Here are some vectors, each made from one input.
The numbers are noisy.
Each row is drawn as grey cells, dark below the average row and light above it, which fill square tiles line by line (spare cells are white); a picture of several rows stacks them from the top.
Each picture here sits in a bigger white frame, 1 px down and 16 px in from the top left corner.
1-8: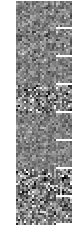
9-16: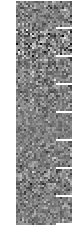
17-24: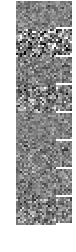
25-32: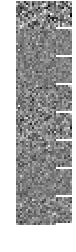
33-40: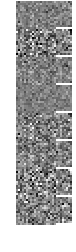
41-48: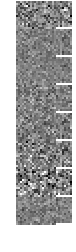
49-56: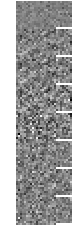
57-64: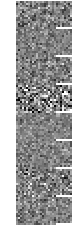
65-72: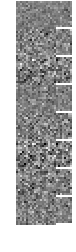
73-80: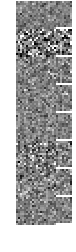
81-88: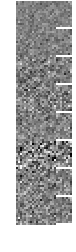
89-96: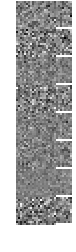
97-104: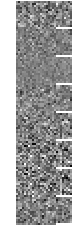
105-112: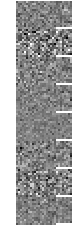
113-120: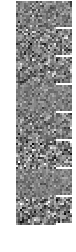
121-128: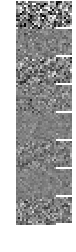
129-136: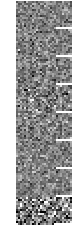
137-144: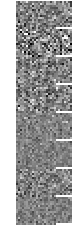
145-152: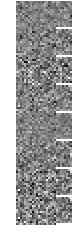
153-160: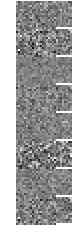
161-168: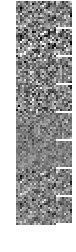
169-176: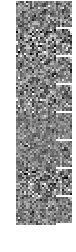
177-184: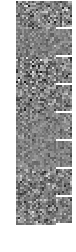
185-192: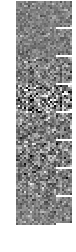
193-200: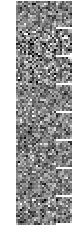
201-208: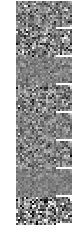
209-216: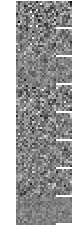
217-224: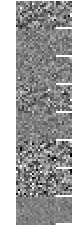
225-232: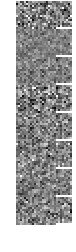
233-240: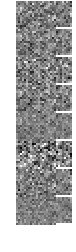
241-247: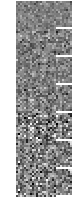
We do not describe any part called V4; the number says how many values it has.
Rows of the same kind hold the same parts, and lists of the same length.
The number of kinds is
3.
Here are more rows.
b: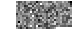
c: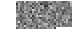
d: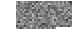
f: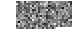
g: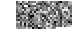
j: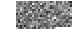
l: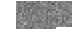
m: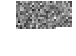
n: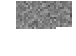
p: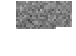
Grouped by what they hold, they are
b, l, n
c, d, g, j, m
f, p

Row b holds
a point on a 9-point circle, one of 6 labels and a point on a 5-point line.
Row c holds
a point on a 9-point circle and a value of V4.
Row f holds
a point on each of two 9-point circles and a point on a 5-point line.
